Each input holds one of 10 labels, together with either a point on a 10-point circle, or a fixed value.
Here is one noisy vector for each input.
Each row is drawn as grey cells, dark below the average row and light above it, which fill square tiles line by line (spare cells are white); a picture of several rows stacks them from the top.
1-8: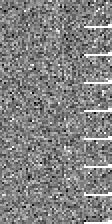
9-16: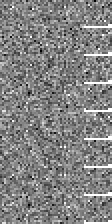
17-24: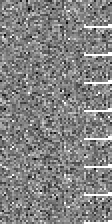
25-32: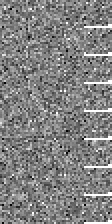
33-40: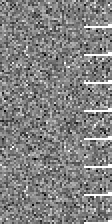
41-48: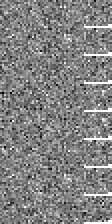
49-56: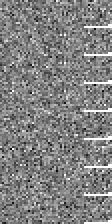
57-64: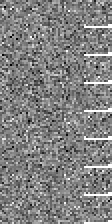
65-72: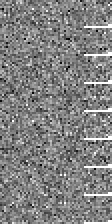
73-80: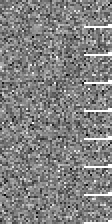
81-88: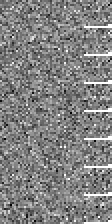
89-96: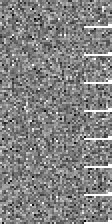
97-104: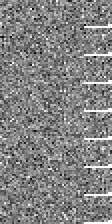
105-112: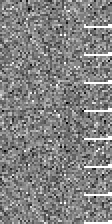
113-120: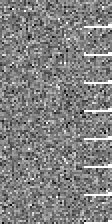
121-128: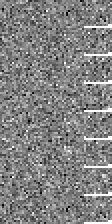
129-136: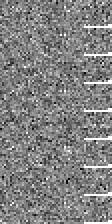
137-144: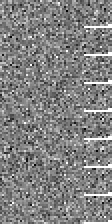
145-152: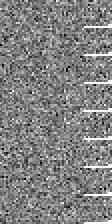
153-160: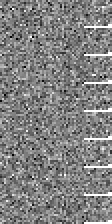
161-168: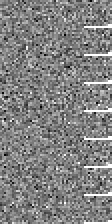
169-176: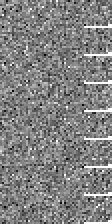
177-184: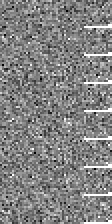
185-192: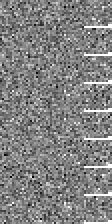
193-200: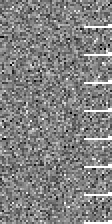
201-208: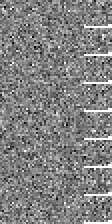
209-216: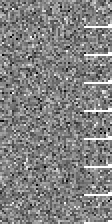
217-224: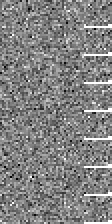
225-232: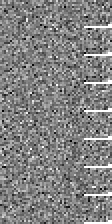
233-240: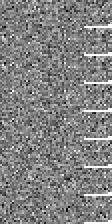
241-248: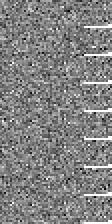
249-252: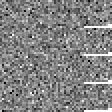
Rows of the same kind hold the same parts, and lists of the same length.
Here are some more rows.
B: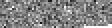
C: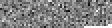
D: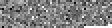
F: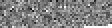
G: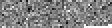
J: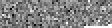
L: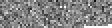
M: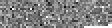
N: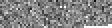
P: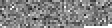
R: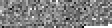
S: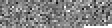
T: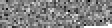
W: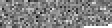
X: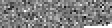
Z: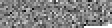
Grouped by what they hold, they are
B, F, G, L, N, P, S
C, D, J, M, R, T, W, X, Z

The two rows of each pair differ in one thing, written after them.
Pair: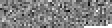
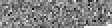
the label
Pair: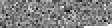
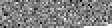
the label
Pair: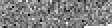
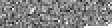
the place on the 10-point circle
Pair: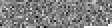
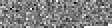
the place on the 10-point circle
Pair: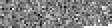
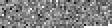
the place on the 10-point circle
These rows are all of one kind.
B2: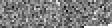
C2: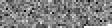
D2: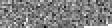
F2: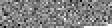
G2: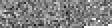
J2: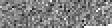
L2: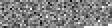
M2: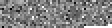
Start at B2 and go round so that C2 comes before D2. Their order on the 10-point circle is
B2, J2, M2, L2, G2, F2, C2, D2.
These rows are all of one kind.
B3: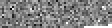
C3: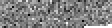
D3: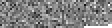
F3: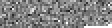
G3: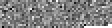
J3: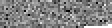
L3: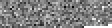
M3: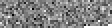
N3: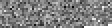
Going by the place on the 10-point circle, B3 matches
L3 and N3.
